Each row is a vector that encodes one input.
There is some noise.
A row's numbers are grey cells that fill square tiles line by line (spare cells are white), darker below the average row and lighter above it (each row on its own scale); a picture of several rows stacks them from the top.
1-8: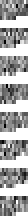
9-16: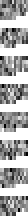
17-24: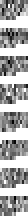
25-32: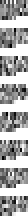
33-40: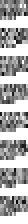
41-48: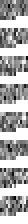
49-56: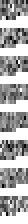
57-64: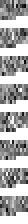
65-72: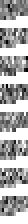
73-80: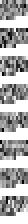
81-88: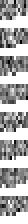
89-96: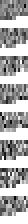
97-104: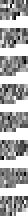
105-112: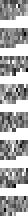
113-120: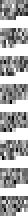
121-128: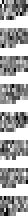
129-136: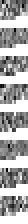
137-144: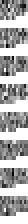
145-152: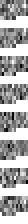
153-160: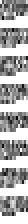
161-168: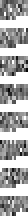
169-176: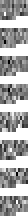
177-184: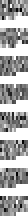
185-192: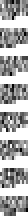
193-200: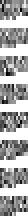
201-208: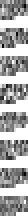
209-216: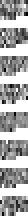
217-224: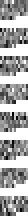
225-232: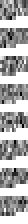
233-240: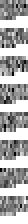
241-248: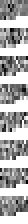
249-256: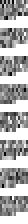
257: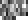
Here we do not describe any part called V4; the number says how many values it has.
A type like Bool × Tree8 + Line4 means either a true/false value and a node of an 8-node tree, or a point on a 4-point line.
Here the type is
Bool × Circle11 + (Label12 + Tree15) × V4.
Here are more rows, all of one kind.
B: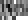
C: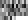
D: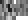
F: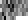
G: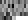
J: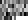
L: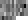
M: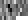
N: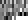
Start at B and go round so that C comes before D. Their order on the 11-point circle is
B, M, N, L, J, G, F, C, D.
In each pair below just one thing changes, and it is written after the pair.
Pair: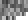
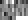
the value of V4
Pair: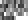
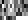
the value of V4
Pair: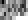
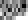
the label
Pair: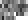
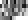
the value of V4
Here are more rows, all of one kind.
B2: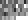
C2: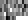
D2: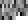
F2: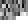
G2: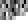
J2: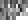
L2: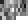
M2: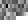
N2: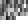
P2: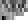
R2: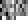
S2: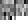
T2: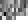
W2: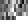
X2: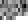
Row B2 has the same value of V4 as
L2, R2, T2 and X2.
